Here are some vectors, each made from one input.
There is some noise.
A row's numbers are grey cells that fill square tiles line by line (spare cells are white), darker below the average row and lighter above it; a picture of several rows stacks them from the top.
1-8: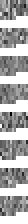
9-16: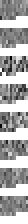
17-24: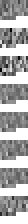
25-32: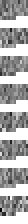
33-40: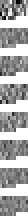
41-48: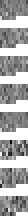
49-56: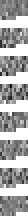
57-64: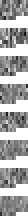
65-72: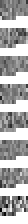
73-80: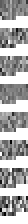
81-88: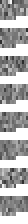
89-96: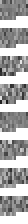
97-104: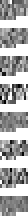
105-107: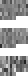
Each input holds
either a point on a 6-point circle, or three true/false values.
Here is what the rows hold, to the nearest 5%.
About 30% of them hold a point on a 6-point circle. The rest hold three true/false values.
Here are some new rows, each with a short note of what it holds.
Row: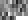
a point on a 6-point circle
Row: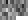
a point on a 6-point circle
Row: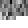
three true/false values
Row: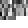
a point on a 6-point circle
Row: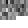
a point on a 6-point circle
